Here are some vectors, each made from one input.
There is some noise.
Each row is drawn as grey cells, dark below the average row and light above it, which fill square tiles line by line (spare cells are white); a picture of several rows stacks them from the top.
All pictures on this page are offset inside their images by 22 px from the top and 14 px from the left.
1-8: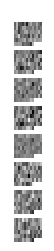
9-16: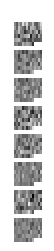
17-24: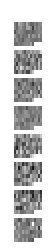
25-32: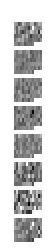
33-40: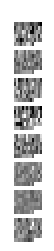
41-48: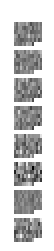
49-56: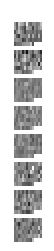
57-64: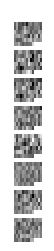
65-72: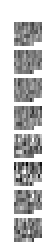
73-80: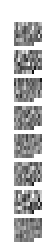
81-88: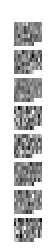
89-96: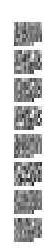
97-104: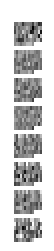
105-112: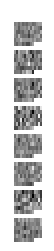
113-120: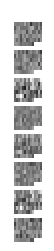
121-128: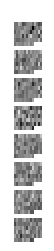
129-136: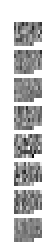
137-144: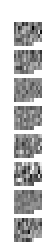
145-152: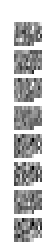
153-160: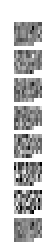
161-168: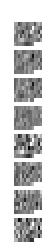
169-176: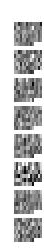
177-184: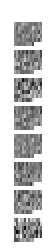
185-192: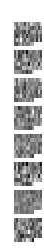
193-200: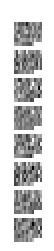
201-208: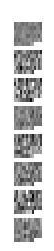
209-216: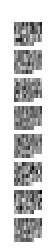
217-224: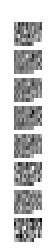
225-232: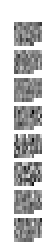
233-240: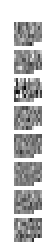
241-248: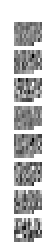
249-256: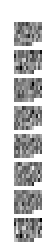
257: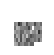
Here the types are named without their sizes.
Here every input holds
a label and a point on a line, together with either a point on a circle, or a fixed value.
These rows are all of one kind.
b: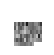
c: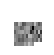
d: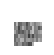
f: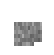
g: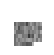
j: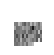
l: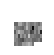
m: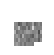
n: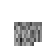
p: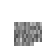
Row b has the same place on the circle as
j and p.
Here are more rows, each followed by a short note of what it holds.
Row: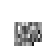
a label and a point on a line
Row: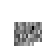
a point on a circle, a label and a point on a line
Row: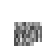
a label and a point on a line
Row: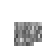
a label and a point on a line
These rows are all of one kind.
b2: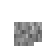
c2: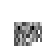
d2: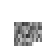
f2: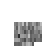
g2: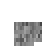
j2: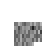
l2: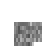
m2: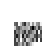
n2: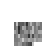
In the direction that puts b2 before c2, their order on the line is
g2, b2, f2, n2, c2, l2, j2, d2, m2.
